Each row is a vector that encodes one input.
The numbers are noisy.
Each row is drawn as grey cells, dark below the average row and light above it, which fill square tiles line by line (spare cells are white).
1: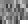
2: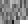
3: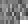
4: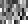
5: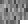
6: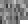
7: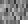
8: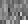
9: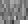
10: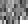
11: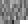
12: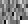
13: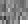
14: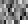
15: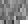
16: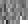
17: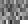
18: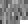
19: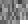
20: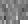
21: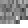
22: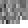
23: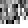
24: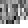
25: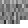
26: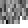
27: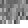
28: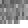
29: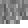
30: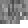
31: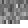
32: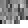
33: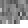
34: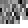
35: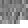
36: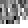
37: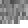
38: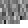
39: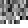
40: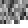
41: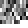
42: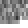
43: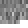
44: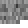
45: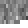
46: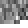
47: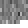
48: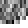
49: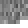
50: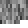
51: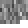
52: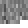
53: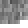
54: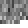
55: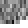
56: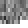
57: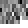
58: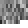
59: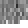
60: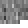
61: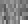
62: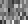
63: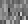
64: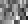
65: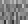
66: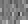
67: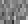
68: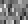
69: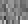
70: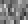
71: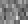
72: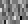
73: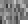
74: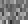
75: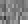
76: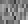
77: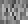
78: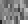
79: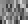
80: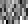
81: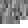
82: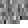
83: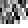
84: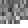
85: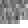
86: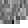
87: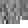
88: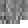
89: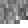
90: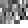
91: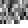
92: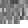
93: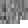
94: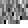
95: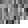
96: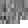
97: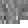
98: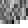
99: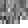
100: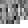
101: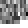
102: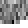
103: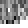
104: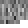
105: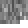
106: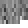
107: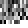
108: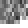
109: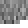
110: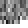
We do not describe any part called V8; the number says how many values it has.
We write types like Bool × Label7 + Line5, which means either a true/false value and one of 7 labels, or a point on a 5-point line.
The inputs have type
(Bool × Bool × Bool × Bool + Line4) × V8.
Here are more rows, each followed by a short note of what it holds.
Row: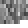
a point on a 4-point line and a value of V8
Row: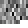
a point on a 4-point line and a value of V8
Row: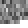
four true/false values and a value of V8
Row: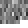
four true/false values and a value of V8
